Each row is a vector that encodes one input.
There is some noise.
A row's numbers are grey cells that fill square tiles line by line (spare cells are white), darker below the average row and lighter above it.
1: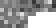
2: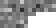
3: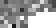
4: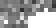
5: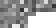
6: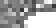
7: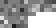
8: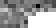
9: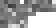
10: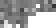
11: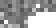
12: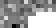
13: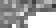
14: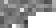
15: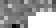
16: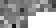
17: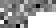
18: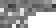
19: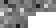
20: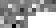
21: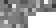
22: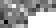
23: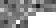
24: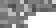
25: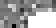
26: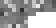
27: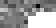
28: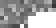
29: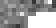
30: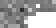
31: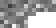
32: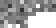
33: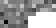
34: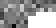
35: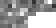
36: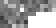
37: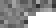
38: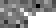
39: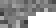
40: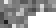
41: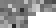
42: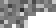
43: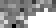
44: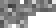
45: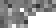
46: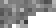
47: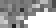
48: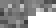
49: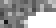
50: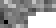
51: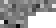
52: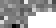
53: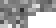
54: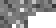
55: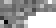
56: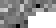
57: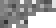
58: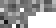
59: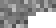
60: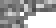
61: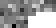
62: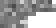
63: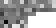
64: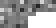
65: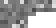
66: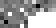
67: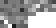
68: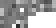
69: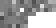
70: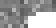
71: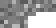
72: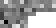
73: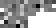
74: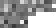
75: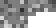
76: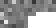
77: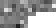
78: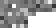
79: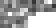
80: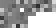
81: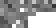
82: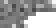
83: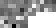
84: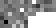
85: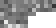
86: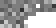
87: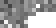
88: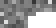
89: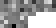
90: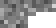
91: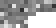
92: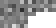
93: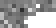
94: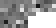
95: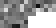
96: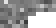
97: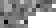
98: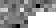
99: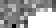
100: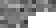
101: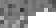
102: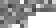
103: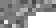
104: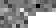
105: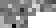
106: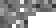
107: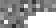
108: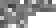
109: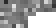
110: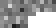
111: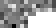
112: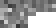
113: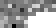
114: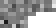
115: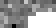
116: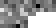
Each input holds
a point on each of two 3-point lines and four true/false values.
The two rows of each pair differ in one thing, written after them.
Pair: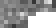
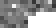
one of the four true/false values
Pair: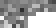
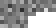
the place on one of the two 3-point lines
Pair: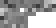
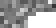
the place on one of the two 3-point lines
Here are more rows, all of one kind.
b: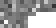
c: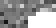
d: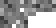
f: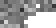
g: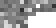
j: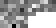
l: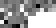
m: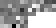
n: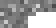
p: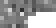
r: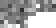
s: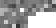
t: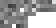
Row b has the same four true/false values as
f, s and t.
